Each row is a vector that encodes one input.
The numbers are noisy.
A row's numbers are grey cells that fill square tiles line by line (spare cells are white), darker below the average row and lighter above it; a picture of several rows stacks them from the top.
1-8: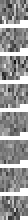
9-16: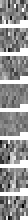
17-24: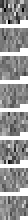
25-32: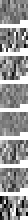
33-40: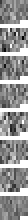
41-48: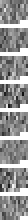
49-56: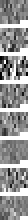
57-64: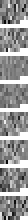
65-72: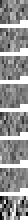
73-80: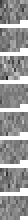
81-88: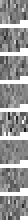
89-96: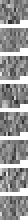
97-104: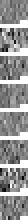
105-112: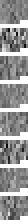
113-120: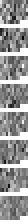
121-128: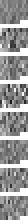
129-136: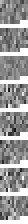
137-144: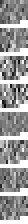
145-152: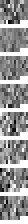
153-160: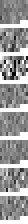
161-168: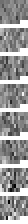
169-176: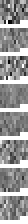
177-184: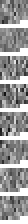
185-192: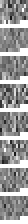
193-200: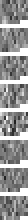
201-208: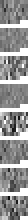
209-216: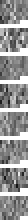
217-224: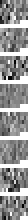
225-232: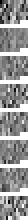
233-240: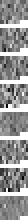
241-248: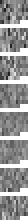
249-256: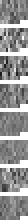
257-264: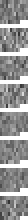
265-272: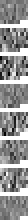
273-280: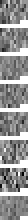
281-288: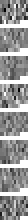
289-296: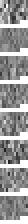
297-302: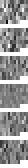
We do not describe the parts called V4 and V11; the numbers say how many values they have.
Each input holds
a point on a 6-point line and a value of V11, together with either one of 9 labels, or three true/false values and a value of V4.
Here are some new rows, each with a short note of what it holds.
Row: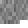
a point on a 6-point line, three true/false values, a value of V4 and a value of V11
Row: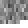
a point on a 6-point line, three true/false values, a value of V4 and a value of V11
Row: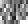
a point on a 6-point line, three true/false values, a value of V4 and a value of V11
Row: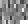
one of 9 labels, a point on a 6-point line and a value of V11
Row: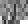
one of 9 labels, a point on a 6-point line and a value of V11
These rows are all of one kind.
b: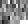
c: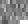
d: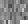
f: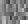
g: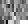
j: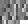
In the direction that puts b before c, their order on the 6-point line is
f, b, d, c, g, j.
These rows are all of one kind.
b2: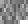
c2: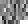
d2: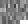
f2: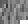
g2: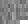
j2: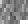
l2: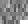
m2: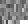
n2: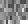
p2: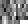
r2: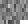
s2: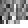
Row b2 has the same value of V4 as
f2, m2 and n2.
